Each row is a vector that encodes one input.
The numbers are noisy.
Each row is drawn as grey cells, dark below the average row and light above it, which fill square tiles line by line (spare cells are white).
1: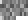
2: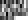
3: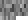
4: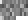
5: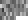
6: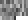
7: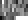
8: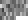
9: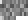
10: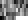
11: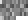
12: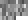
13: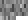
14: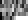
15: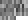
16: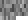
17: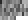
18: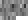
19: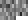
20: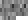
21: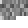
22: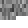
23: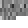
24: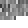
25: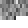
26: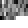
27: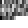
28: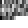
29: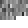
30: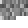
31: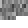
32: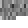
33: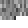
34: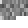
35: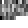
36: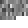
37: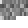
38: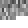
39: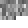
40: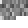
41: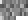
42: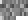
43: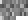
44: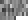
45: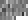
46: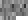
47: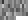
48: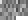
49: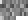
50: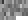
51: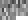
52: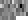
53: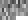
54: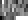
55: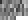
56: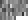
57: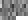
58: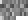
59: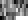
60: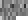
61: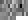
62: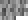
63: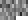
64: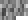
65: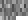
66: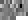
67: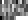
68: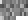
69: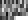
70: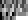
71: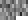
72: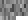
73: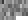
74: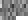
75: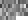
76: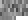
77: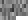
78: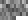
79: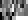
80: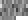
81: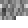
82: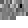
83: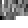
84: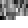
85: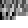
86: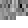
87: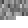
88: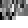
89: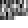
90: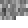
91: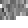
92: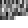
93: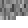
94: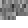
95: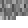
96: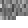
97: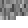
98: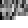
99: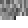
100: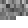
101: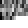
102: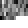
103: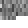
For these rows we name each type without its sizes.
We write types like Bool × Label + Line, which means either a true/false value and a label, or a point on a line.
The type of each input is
(Bool × Bool × Bool + Unit) × Label + Tree.
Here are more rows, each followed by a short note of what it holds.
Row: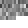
a label
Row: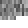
a label and three true/false values
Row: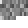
a label
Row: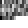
a node of a tree
